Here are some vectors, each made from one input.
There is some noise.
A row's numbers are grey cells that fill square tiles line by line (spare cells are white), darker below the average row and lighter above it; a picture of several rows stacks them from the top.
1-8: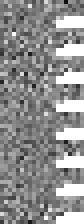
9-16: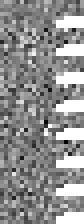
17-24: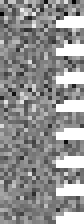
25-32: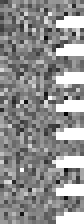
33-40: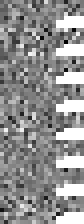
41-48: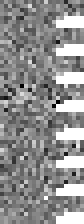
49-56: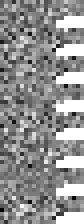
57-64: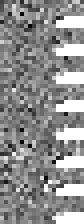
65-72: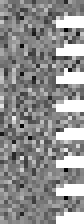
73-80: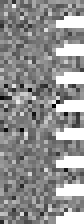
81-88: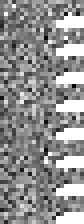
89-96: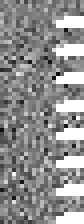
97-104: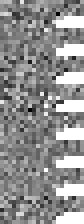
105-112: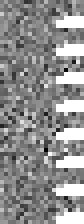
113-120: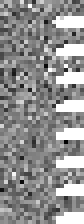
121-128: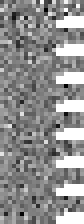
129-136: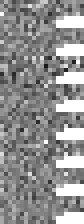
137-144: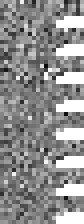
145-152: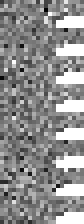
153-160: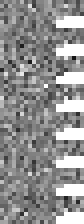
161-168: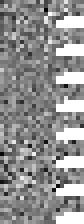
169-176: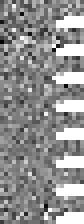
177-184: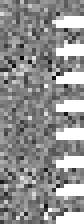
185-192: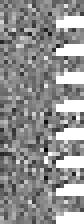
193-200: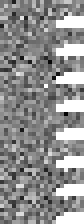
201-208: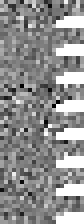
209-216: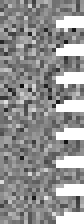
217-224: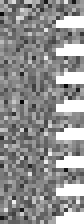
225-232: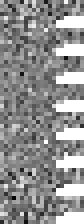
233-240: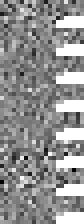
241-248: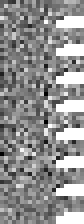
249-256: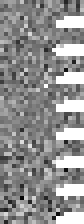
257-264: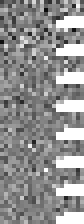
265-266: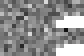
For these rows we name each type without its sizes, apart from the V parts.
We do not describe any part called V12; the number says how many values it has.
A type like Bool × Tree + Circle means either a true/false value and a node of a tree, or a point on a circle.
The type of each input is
Bool × Bool × Bool + (Circle + Unit) × V12 + Line.
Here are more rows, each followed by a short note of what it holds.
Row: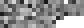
a point on a line
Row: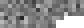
a point on a circle and a value of V12
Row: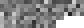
a point on a circle and a value of V12
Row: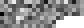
a point on a line
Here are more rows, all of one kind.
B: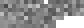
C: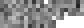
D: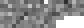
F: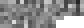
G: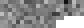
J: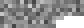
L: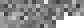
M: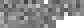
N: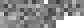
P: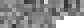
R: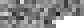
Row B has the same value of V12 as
C, L, M and N.
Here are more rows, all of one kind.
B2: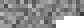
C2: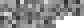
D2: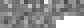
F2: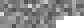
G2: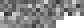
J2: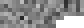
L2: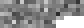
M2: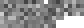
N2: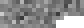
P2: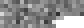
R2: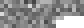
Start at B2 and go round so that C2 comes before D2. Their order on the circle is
B2, J2, N2, P2, F2, C2, L2, G2, D2, R2, M2.
